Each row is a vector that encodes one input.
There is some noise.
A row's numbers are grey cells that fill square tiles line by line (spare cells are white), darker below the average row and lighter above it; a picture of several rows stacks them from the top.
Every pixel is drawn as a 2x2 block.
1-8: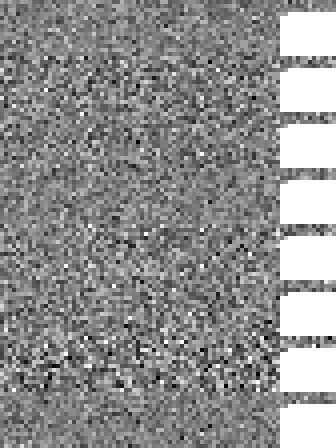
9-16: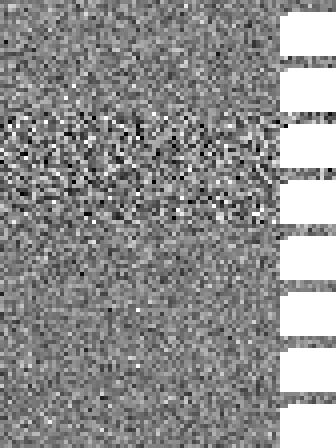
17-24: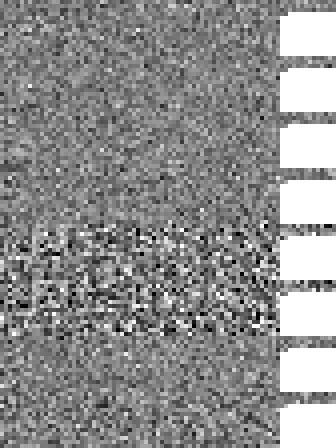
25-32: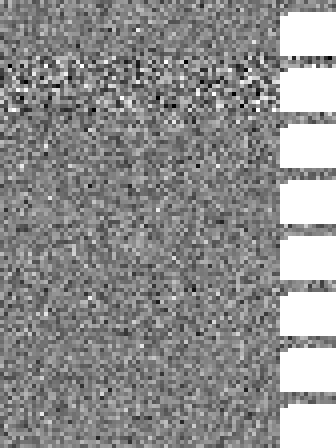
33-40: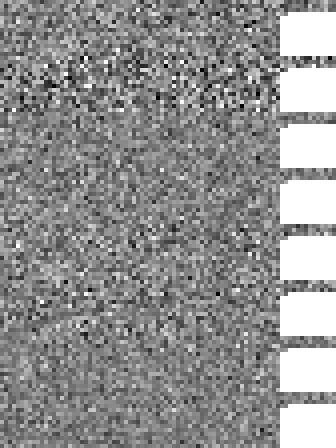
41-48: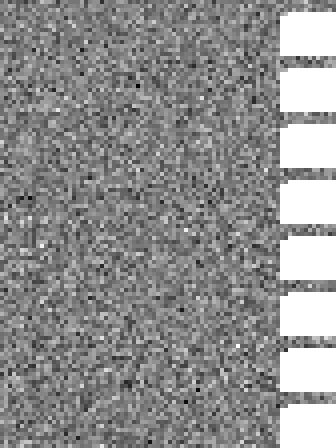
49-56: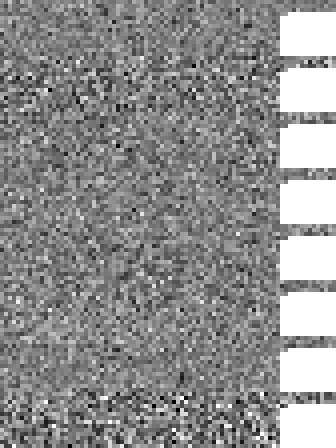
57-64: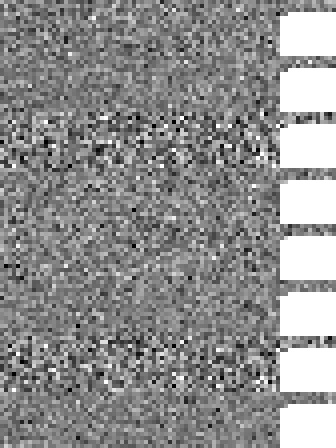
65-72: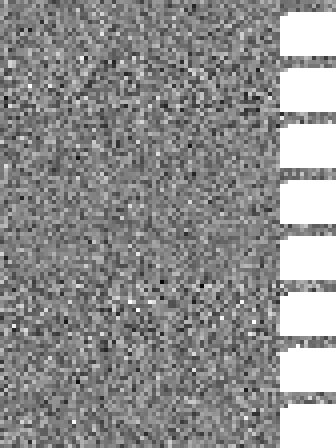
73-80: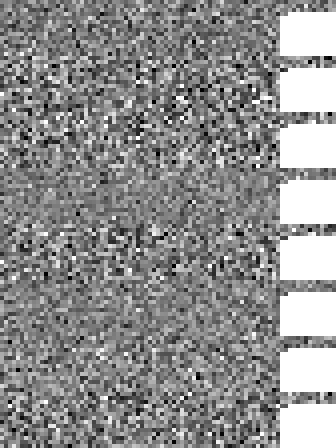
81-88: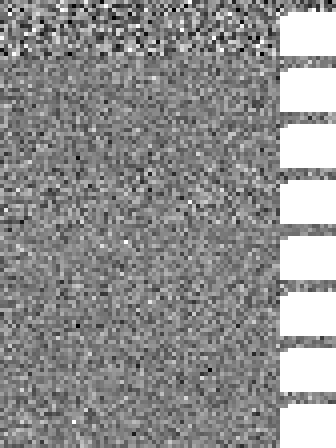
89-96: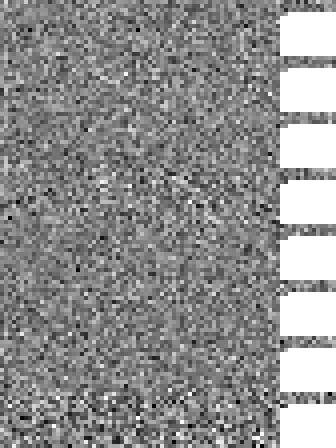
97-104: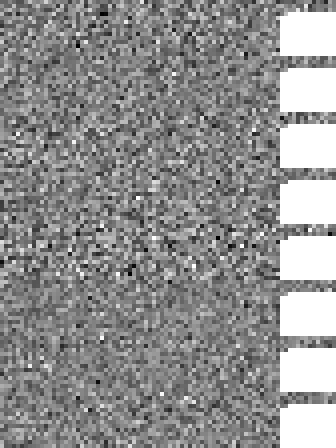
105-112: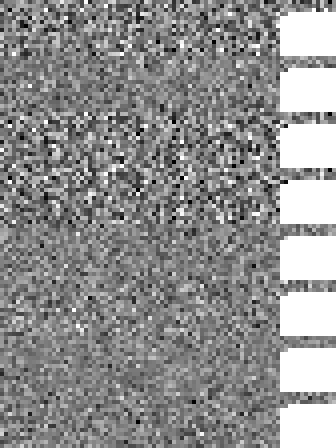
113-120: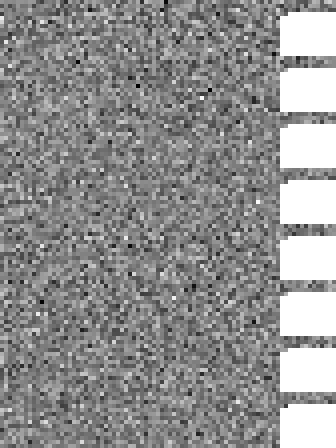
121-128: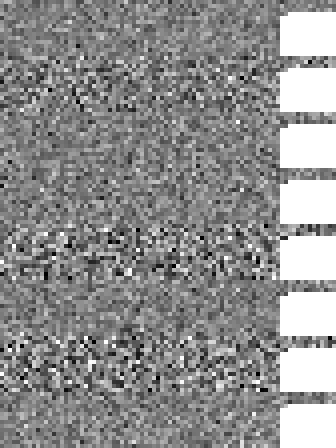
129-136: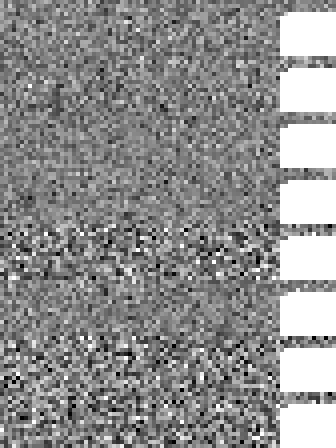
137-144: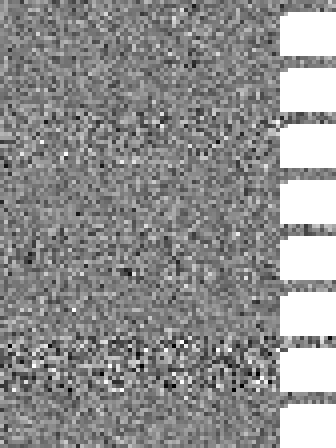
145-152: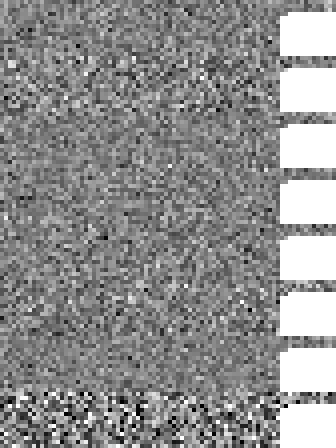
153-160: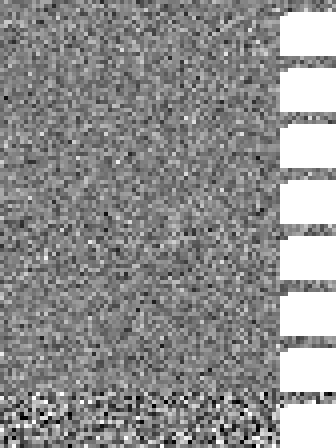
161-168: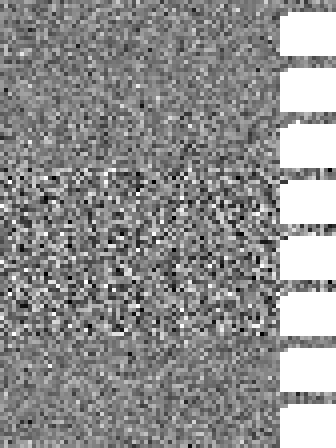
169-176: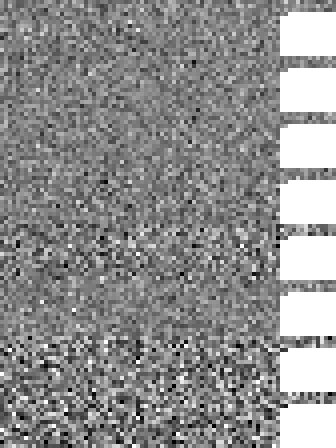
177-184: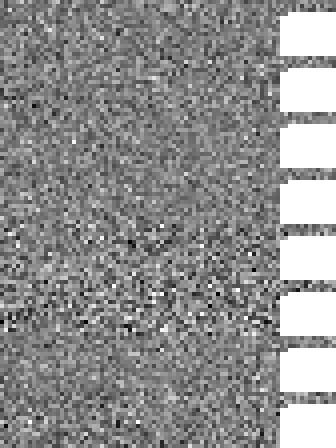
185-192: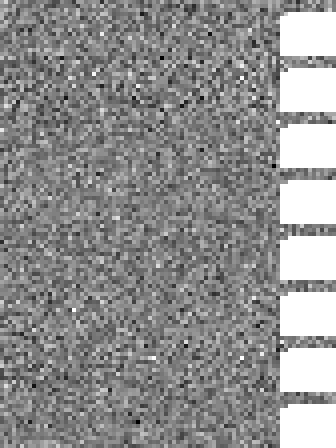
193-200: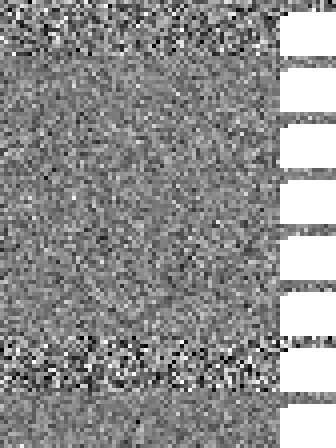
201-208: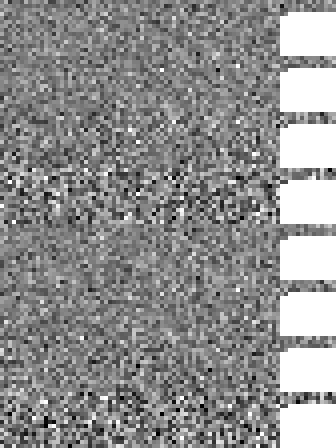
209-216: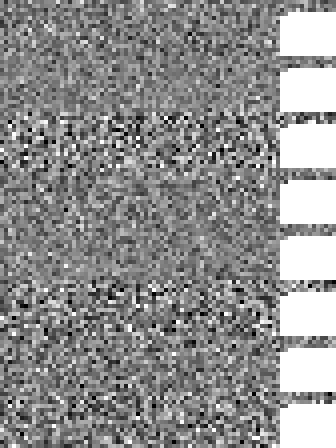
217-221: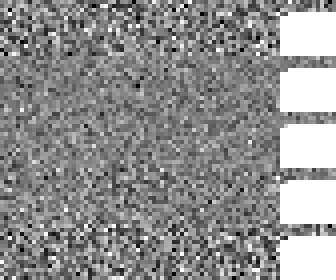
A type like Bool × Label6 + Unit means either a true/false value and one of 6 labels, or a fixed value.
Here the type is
Circle9 × (Label6 + Line8) + Label5 × Label5.
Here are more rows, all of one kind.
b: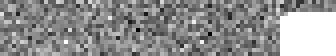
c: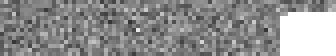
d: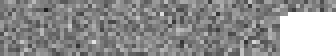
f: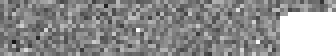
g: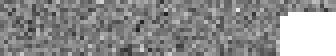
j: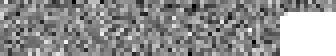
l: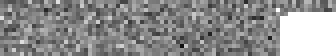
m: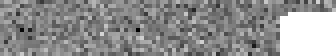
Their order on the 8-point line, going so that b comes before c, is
g, j, m, b, l, c, d, f.
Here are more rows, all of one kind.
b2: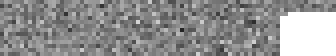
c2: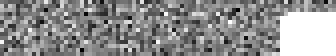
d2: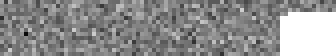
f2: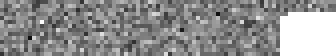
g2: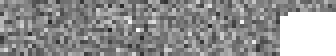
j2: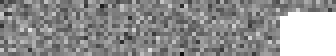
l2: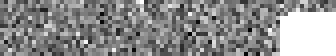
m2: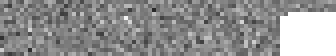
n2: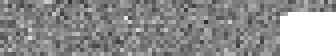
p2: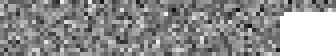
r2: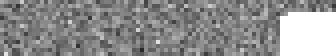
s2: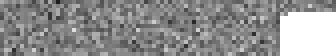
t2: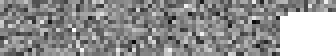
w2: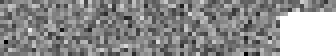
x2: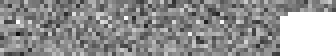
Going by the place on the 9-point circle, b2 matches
d2, f2, l2 and w2.
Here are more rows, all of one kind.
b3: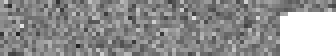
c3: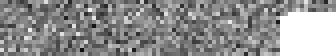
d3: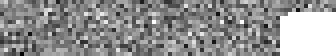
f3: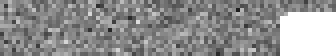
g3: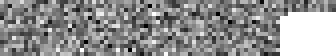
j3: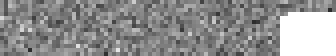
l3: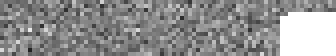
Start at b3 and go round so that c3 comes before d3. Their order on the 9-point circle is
b3, f3, g3, j3, l3, c3, d3.
